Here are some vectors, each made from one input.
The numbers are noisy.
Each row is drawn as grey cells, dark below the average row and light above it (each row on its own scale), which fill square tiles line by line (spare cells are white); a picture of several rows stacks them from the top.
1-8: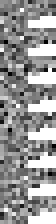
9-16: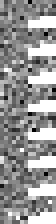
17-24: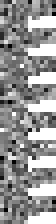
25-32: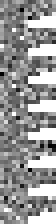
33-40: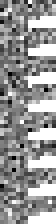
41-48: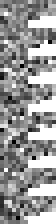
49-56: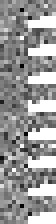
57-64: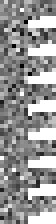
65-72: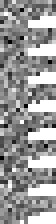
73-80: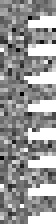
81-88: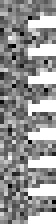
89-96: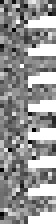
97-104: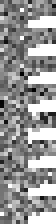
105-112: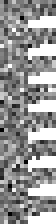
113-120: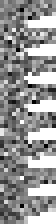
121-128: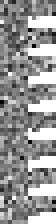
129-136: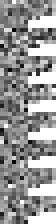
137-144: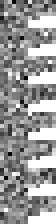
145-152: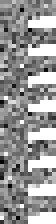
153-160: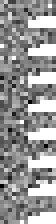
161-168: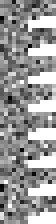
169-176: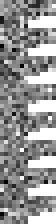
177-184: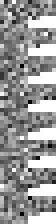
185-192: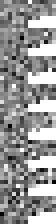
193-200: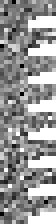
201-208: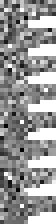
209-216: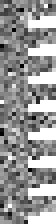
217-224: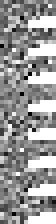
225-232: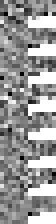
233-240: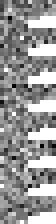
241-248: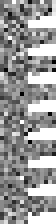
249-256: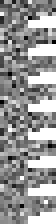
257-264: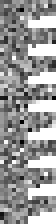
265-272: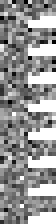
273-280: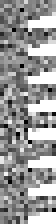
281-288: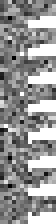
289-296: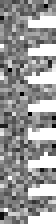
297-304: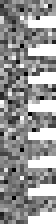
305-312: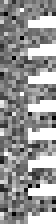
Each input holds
a point on an 11-point circle, together with either one of 7 labels, or four true/false values.
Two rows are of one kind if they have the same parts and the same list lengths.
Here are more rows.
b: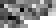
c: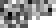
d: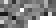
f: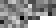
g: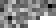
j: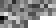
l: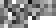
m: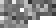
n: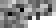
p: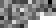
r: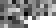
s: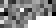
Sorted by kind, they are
b, c, n
d, f, g, j, l, m, p, r, s

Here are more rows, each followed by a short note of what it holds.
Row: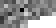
a point on an 11-point circle and one of 7 labels
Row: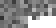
a point on an 11-point circle and four true/false values
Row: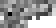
a point on an 11-point circle and one of 7 labels
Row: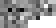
a point on an 11-point circle and one of 7 labels
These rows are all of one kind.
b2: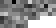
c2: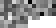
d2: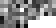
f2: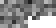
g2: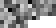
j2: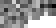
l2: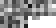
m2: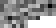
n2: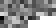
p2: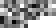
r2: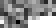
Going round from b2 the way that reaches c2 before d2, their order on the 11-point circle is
b2, n2, c2, g2, p2, d2, l2, r2, m2, f2, j2.
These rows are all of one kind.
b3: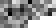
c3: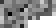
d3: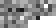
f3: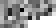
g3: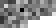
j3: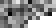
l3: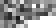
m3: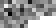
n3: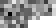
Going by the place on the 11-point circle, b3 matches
c3 and j3.
